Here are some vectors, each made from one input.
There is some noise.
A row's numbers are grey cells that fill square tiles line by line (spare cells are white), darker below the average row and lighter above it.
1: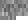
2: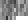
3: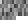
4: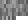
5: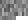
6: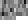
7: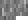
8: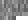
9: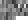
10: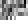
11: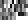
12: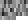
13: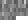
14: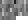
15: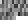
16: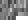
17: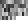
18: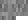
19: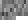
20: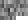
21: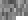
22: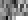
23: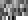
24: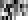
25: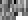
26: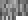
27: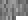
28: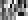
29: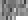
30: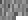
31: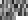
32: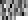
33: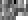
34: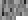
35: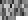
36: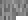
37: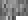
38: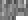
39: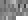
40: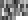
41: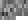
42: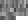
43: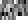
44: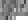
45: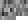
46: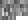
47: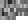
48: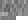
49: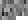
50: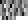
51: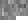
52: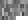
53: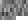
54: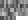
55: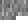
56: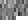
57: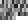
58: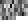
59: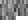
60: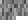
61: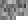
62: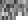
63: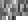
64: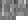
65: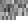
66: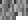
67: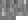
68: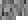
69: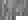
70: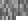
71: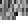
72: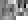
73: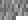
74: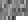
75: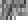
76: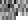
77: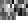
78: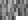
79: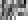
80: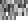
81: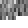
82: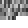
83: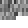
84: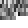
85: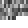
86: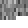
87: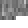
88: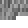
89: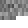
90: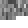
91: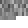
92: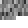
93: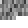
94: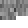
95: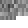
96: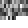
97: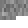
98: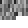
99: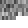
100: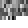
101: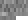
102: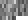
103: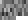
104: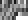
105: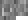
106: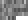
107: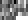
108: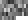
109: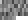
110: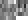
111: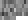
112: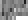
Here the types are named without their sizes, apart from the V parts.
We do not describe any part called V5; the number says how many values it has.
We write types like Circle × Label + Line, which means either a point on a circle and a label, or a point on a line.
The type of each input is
List(Bool × V5).
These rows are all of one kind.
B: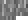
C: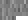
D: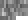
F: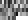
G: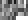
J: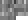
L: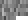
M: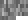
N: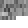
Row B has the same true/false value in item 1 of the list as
L and M.
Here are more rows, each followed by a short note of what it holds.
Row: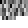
the empty list
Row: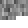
a list of two items
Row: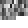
the empty list
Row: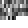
a list of two items
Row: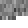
a list of two items
